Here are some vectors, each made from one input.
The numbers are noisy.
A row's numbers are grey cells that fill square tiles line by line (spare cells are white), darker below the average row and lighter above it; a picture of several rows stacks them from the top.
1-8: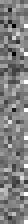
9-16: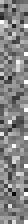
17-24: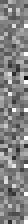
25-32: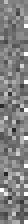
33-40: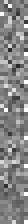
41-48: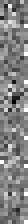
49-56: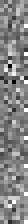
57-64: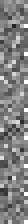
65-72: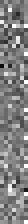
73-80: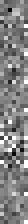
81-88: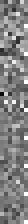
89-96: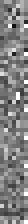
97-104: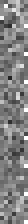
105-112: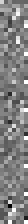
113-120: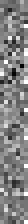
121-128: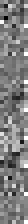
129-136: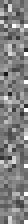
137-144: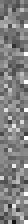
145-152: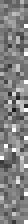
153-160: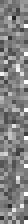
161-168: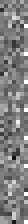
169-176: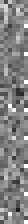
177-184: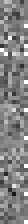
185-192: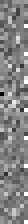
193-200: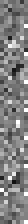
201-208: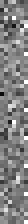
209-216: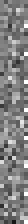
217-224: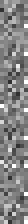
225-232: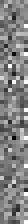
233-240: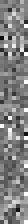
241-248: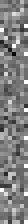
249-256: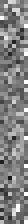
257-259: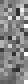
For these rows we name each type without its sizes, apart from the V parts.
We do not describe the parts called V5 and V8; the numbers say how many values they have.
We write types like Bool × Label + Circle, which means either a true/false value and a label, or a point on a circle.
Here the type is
Bool × (Tree + V8) × V5.
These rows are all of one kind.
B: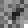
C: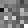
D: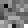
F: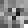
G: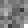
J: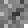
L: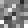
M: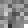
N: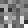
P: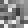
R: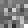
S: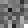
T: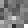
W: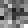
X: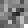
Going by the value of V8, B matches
J, S, W and X.
